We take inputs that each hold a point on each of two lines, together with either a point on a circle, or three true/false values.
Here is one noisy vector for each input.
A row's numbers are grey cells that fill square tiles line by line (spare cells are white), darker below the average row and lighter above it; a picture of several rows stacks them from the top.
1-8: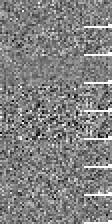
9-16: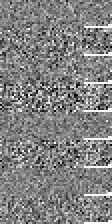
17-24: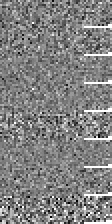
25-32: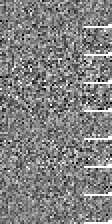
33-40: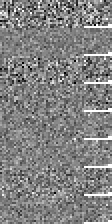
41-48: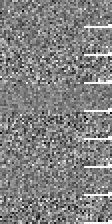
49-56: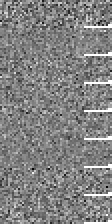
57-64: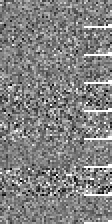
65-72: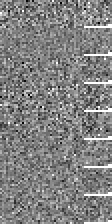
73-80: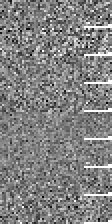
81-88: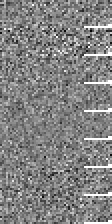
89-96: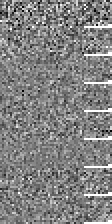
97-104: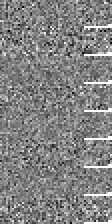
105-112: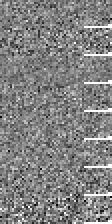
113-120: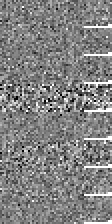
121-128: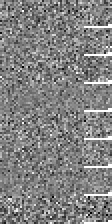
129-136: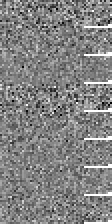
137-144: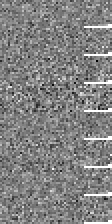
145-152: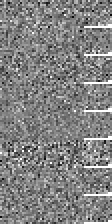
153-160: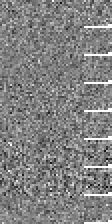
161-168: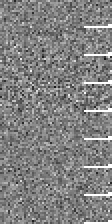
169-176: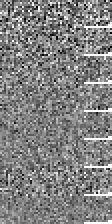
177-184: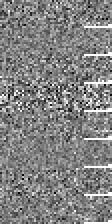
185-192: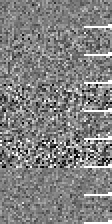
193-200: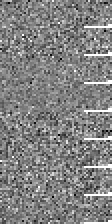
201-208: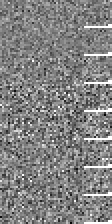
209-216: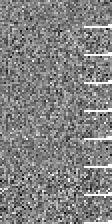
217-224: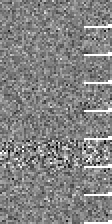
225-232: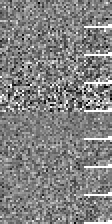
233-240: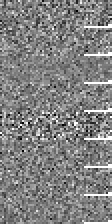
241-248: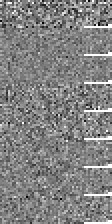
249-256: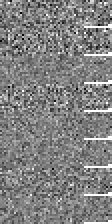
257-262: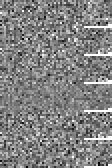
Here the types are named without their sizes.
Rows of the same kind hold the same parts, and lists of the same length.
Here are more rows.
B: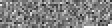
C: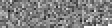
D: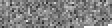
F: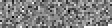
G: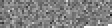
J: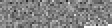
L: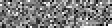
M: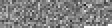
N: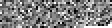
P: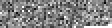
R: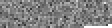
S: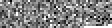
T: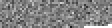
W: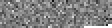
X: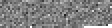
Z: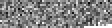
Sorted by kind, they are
B, C, F, G, L, M, R, T, W, X
D, J, N, P, S, Z

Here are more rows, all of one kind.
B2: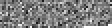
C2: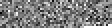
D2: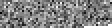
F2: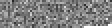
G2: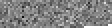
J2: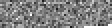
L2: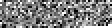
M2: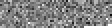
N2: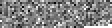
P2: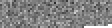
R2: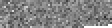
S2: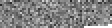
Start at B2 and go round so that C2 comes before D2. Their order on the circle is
B2, R2, J2, F2, C2, M2, D2, N2, P2, L2, G2, S2.
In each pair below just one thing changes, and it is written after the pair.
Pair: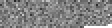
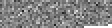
the place on the circle
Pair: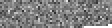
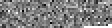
the place on one of the two lines
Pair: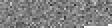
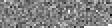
the place on one of the two lines
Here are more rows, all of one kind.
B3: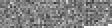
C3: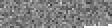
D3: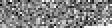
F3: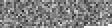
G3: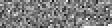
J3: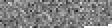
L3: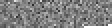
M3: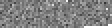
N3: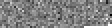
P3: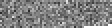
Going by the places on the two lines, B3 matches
D3, G3, M3 and P3.
